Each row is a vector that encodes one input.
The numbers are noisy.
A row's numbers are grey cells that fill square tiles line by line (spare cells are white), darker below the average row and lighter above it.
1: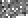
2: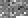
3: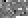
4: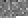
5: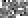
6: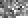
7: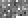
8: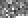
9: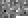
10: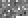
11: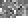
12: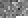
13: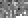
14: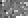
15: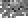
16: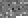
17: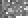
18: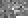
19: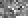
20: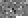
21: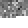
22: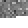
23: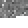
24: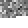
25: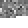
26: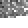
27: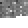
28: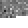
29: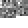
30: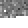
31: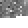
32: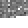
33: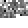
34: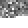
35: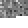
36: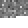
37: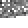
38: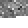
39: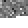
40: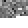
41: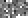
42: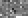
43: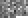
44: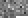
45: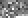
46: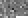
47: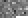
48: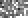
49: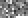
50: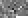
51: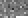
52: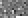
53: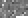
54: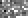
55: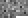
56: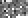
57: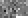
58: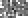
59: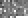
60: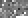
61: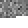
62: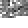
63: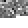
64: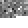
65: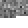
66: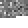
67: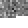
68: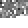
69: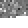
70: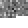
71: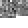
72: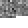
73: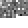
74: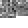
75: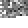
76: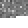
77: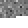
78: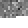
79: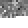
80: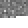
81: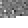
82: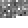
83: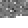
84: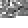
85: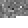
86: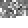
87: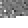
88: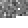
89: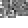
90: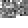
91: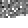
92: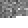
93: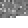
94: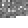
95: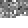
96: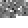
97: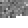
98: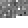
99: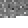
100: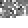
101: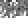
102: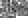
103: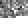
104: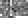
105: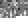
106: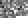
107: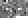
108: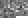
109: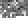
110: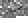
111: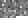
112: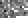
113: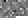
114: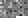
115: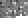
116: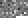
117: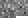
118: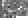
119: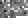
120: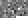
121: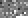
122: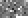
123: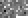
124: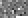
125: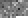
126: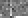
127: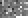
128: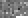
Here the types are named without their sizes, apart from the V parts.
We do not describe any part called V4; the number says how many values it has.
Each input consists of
a list of items, each a true/false value and a value of V4.
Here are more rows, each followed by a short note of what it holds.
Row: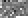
a list of two items
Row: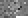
a list of two items
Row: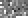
a list of one item
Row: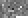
a list of one item
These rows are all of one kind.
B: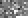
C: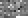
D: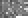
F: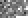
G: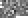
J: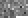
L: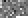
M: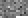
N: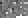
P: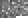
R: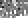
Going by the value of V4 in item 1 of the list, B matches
C, D, G and P.
